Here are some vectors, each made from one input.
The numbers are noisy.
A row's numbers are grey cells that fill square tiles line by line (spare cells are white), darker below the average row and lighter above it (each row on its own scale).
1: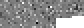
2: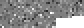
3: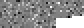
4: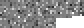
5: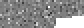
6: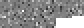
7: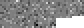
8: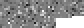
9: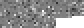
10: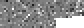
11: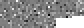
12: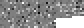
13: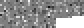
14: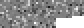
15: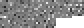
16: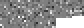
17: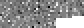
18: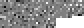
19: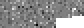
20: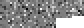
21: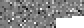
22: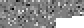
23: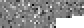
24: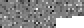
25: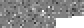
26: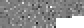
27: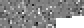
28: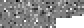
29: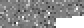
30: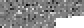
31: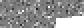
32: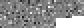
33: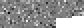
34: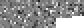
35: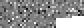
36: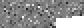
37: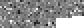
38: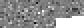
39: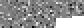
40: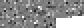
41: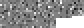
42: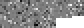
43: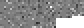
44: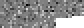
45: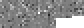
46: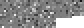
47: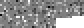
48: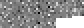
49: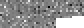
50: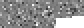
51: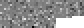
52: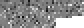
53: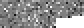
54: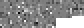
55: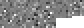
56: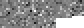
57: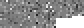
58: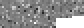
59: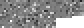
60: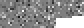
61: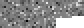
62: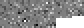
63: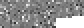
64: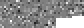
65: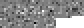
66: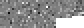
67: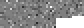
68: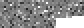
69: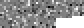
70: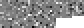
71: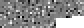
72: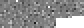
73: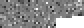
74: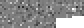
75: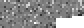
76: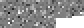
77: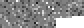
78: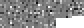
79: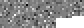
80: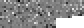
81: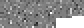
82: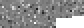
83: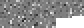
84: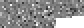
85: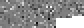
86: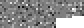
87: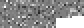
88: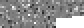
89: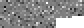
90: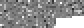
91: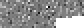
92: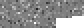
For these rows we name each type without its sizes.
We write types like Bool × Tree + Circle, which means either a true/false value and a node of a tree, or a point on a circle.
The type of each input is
Circle × Tree × Tree.
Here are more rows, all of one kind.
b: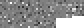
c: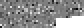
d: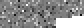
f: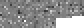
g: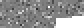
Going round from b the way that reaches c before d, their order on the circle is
b, f, c, g, d.
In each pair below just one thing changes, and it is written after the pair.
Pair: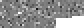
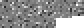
the node of one of the two trees
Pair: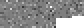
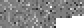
the place on the circle
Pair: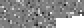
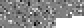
the node of one of the two trees
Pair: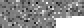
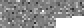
the node of one of the two trees
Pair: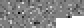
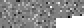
the place on the circle
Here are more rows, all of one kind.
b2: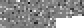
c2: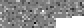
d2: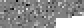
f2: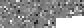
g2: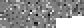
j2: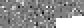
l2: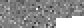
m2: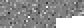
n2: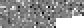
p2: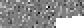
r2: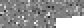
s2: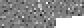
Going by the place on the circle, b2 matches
f2 and g2.
